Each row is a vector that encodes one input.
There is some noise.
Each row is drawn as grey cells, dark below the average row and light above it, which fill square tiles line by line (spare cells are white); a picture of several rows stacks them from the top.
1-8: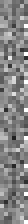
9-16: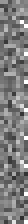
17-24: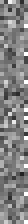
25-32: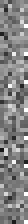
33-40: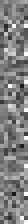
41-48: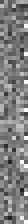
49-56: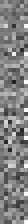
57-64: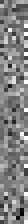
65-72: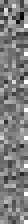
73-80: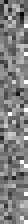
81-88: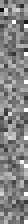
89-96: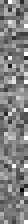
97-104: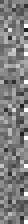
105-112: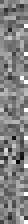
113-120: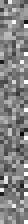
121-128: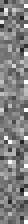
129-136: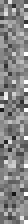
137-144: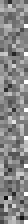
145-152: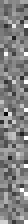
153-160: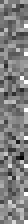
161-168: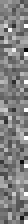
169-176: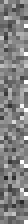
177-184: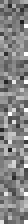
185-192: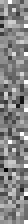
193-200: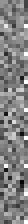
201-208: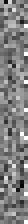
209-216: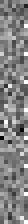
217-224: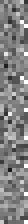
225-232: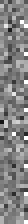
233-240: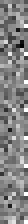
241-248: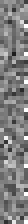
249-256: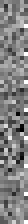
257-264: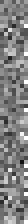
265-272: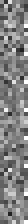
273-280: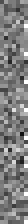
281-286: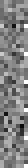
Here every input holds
either a point on an 8-point circle and a true/false value, or a list of up to three points on a 10-point circle.
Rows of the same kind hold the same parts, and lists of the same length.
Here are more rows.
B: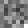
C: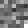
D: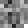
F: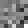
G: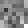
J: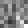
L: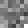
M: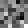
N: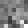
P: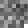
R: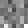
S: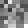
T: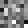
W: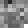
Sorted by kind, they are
B, C, F, P
D, J, N, R, W
G, L
M
S, T

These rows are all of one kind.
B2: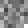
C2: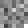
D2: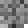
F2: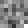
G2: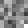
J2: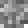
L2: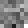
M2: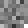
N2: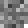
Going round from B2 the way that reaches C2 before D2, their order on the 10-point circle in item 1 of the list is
B2, C2, J2, L2, N2, D2, M2, F2, G2.
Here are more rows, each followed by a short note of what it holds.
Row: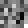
a point on an 8-point circle and a true/false value
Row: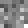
a list of two items
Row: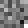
a list of one item
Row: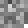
a list of three items
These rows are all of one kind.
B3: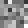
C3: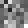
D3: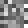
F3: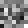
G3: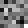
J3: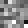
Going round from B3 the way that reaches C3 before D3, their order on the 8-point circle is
B3, C3, F3, D3, J3, G3.
